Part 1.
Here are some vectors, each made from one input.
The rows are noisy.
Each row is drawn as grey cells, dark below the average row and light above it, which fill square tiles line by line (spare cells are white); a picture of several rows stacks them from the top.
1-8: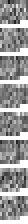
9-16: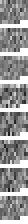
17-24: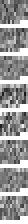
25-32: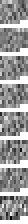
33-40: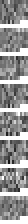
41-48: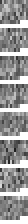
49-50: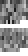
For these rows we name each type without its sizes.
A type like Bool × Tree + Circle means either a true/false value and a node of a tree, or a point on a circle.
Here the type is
Label.
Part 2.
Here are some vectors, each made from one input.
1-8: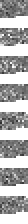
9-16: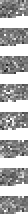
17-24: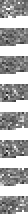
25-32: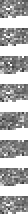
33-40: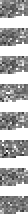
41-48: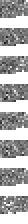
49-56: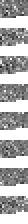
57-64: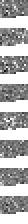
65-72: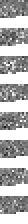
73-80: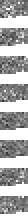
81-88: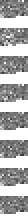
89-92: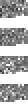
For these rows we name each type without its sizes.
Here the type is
Line.
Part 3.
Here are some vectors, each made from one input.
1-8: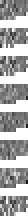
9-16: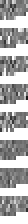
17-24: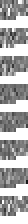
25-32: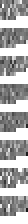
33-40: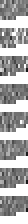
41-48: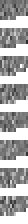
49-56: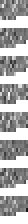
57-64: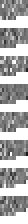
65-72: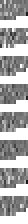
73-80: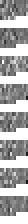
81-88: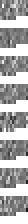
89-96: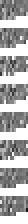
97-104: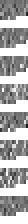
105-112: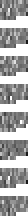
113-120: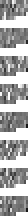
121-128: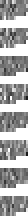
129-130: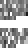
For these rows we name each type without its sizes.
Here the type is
Line.
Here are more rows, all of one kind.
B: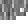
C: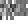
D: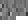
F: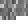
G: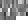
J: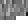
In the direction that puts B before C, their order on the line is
G, J, F, D, B, C.
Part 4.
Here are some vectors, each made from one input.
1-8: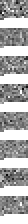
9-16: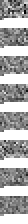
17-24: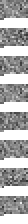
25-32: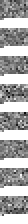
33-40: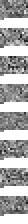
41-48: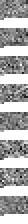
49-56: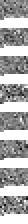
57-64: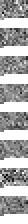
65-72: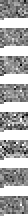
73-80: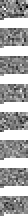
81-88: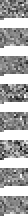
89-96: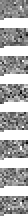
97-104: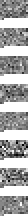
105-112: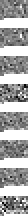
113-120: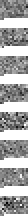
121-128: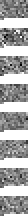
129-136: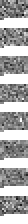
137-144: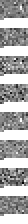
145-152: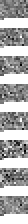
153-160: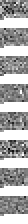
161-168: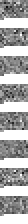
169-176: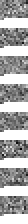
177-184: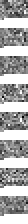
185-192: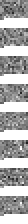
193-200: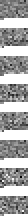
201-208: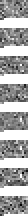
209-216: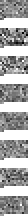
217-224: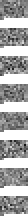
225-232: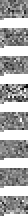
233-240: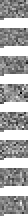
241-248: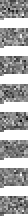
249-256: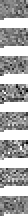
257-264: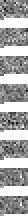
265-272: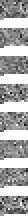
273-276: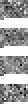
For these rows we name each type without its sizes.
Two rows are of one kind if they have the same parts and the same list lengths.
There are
2 kinds of row.
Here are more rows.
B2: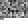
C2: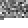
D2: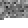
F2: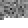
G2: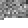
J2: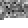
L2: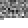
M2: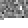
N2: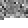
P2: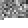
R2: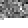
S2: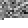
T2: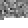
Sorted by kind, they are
B2, C2, D2, F2, G2, J2, L2, M2, N2, P2, R2, T2
S2

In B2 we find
a point on a circle.
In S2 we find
a fixed value.
